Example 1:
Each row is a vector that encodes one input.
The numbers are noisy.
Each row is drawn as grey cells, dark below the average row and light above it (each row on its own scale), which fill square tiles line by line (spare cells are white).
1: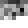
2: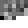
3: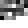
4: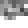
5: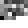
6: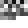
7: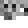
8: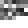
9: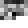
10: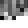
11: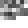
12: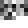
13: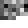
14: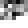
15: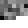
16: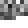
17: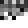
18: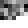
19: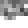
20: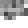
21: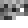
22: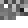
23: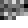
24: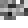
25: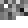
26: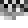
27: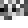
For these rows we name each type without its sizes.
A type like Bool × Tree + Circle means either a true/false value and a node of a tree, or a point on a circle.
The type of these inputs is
Bool × Bool × Bool.
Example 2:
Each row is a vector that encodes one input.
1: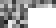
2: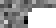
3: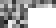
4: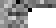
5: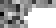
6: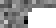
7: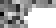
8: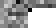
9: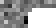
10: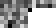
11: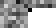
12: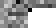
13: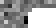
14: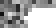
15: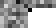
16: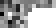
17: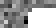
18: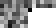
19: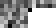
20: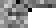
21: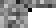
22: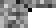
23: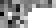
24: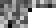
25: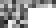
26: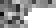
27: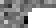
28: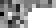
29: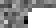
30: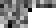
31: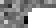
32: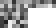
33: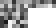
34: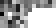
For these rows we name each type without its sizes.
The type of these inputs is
Tree + Unit.
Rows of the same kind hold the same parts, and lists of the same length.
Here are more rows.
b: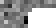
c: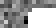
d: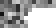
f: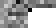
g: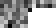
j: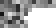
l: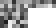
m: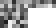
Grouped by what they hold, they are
b, c, d, f, g, j
l, m

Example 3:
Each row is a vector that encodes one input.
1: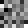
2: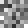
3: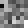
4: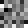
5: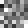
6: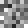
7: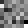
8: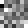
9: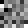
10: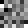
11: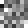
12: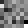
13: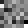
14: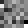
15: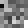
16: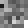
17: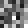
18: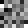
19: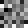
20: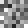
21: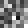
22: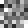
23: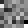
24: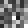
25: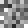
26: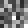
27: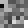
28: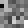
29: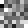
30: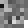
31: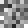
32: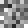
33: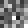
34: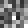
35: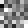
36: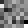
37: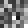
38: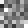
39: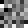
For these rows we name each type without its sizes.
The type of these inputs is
Line.
